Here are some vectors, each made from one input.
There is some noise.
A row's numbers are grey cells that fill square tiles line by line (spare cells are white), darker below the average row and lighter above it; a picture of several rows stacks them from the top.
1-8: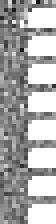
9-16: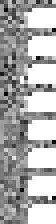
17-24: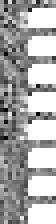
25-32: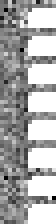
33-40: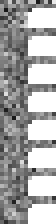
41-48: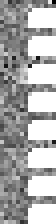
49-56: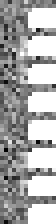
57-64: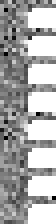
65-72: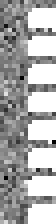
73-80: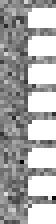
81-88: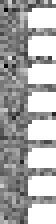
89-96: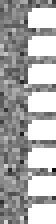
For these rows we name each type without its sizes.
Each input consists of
a true/false value, together with either a point on a line, or a node of a tree.
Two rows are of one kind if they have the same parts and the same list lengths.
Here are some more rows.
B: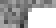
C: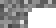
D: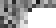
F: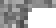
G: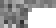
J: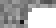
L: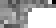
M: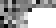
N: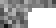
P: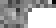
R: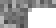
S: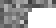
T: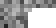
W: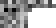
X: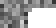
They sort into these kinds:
B, F, G, J, R, W
C, D, L, M, N, P, S, T, X

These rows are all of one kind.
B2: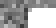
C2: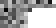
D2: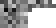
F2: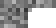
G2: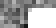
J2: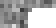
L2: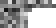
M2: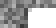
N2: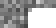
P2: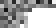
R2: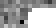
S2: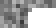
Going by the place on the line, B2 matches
D2 and M2.
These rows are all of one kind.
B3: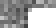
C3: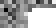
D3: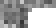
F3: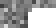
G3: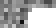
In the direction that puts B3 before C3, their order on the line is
B3, F3, C3, D3, G3.
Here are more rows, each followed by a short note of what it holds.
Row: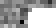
a point on a line and a true/false value
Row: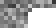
a node of a tree and a true/false value
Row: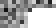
a point on a line and a true/false value
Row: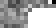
a node of a tree and a true/false value
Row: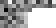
a point on a line and a true/false value
